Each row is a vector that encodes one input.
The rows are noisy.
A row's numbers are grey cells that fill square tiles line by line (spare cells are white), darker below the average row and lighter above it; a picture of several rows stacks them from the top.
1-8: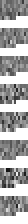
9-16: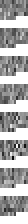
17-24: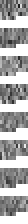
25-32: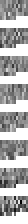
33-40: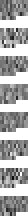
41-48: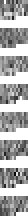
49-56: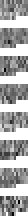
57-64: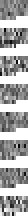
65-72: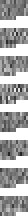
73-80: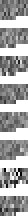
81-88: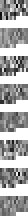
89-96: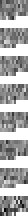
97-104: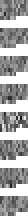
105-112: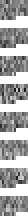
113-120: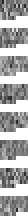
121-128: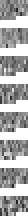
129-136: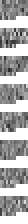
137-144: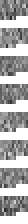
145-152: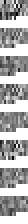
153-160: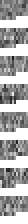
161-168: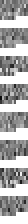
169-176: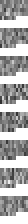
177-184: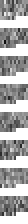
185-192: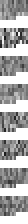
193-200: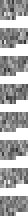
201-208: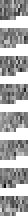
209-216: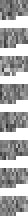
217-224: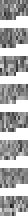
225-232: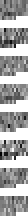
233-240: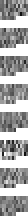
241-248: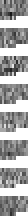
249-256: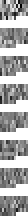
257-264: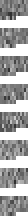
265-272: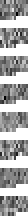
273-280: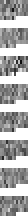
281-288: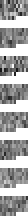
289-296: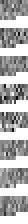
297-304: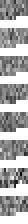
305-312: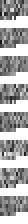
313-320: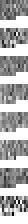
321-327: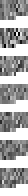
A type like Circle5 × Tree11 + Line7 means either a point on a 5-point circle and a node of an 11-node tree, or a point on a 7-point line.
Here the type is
Line10 × (Line11 + Line12).
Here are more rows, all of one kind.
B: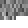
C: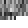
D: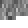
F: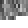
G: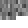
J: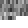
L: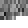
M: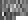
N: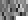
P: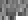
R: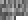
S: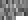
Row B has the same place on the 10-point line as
J and S.
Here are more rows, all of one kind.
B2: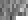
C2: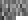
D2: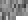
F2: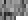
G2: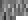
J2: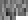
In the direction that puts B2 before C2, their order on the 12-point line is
B2, J2, F2, D2, G2, C2.
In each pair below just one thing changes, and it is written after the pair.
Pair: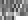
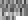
the place on the 11-point line
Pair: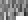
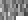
the place on the 11-point line
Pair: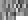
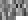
the place on the 11-point line
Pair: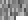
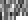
the place on the 11-point line
